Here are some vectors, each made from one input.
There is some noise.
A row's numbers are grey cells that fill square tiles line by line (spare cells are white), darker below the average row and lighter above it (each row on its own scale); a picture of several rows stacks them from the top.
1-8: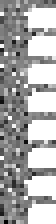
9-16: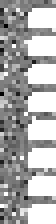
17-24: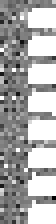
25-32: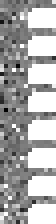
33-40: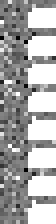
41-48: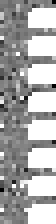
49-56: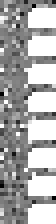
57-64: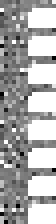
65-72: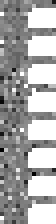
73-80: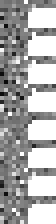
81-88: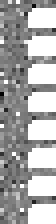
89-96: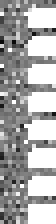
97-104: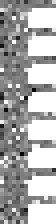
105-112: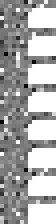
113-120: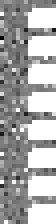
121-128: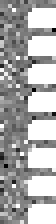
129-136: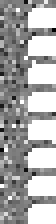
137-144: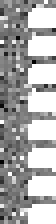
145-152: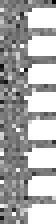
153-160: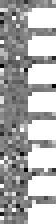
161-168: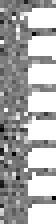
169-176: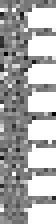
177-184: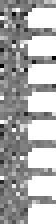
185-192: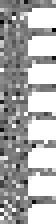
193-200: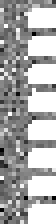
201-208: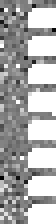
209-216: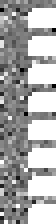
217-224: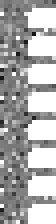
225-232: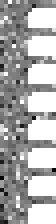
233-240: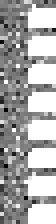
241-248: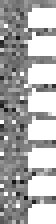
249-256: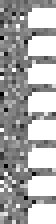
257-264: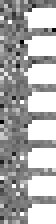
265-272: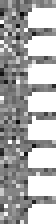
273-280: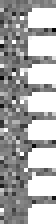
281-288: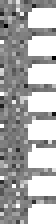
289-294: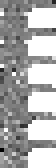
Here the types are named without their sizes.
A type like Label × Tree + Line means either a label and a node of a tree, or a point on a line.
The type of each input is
Bool × Bool × Bool × Bool × (Circle + Label) + Line.
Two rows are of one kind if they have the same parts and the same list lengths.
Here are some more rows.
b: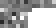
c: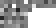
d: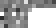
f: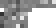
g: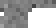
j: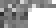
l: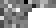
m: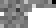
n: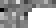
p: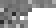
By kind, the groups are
b, f, p
c, d, g, m, n
j, l

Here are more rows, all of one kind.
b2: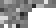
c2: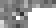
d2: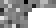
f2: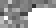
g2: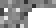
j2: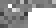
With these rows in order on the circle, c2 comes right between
f2 and g2.
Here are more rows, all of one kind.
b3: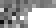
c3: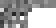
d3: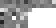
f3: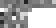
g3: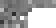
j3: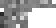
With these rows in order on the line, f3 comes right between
b3 and d3.
